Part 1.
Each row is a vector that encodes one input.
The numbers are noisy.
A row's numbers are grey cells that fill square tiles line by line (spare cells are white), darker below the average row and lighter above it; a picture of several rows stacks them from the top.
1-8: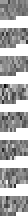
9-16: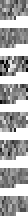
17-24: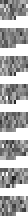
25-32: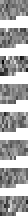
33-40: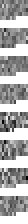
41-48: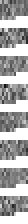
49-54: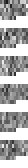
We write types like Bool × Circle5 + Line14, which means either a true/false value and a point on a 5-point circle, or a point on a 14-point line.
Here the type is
Tree11.
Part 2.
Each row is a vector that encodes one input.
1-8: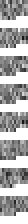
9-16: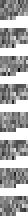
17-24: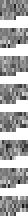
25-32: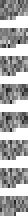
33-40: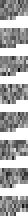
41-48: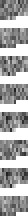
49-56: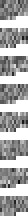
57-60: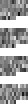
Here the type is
Tree9.
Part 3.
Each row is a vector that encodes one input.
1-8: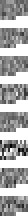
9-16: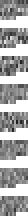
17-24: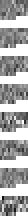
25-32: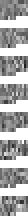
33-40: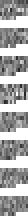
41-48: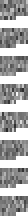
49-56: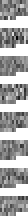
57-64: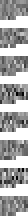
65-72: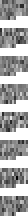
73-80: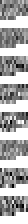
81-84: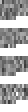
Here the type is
Circle13.
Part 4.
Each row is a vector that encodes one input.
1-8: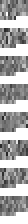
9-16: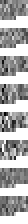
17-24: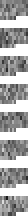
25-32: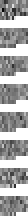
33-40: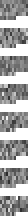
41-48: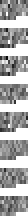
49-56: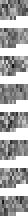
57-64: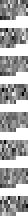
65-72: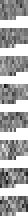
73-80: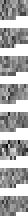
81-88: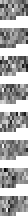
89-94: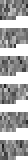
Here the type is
Tree11.
